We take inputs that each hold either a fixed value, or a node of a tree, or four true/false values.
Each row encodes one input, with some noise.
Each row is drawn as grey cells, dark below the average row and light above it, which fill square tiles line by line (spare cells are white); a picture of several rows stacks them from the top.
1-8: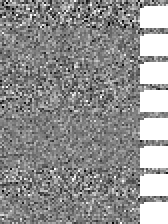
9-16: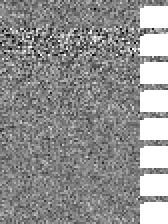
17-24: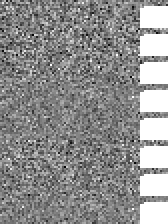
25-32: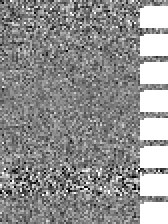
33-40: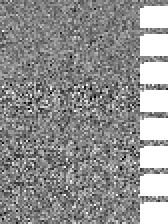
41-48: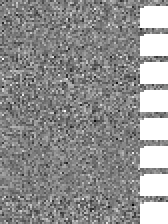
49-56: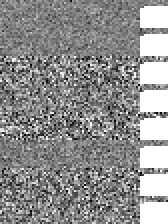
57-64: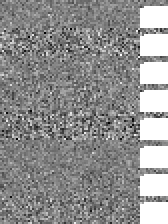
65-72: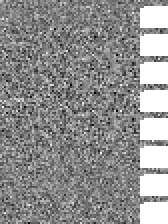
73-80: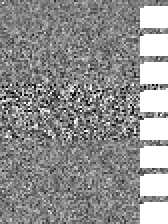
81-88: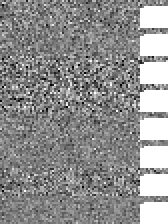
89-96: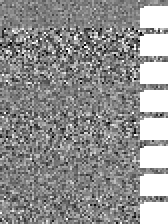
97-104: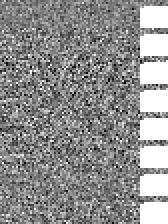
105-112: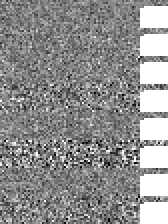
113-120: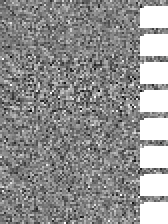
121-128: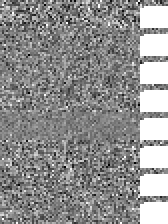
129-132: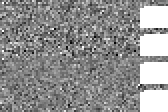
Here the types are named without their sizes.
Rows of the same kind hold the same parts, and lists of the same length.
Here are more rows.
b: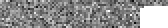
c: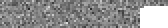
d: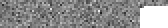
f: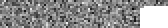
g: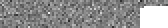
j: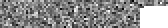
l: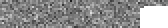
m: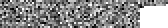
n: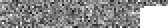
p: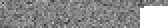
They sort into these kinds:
b, g, l, n, p
c, d, f
j, m

